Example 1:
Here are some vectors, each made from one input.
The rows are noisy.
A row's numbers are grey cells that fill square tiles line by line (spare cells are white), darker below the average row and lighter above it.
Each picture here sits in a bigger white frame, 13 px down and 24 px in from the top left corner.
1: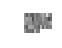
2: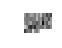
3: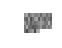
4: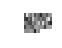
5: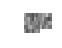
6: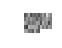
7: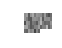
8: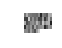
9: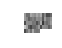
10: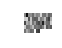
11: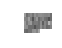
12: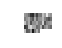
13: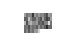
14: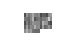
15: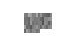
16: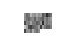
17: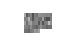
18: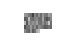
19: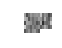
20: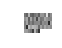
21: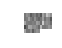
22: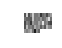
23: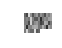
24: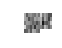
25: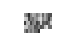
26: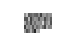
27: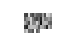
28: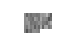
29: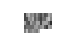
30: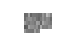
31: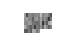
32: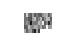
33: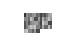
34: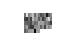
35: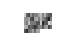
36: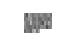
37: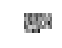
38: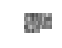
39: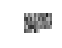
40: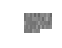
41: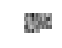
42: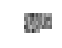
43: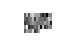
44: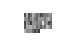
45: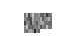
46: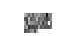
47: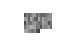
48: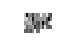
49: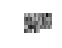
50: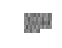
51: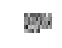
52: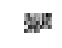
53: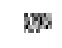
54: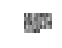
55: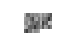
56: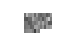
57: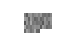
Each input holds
a point on a 10-point line.
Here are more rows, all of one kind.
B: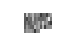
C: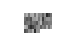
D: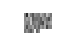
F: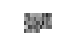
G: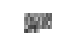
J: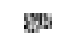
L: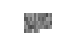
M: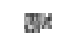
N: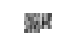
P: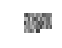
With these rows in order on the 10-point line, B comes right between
C and F.
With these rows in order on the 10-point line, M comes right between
G and J.
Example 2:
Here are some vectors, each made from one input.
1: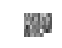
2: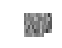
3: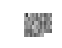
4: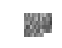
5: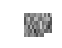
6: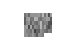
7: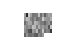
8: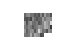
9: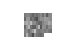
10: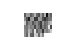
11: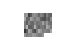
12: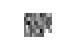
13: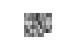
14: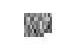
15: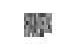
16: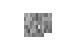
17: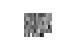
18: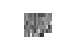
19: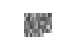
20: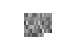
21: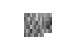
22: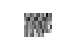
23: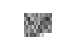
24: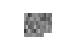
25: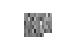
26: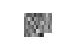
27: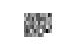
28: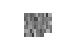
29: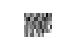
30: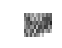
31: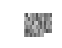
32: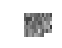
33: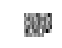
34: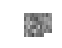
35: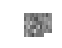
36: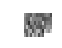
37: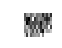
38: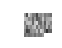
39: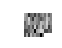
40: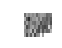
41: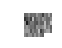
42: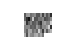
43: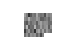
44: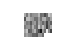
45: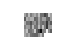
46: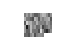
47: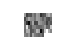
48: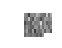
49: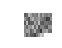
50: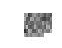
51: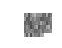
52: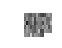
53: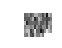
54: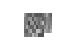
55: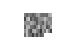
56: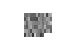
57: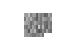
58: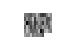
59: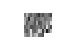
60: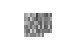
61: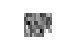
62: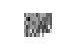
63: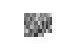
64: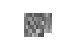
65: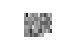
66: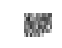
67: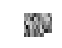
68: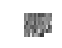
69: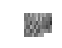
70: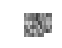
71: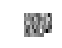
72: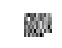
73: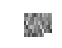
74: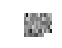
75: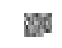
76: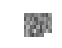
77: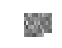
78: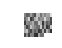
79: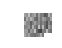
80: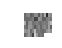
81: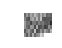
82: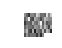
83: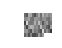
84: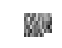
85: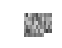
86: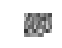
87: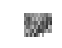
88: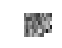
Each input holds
a point on a 13-point circle.
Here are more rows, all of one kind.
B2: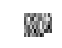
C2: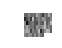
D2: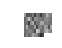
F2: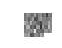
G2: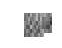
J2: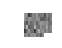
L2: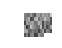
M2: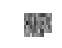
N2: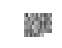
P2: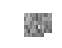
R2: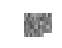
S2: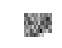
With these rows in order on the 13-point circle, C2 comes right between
F2 and M2.
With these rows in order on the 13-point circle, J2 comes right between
D2 and R2.
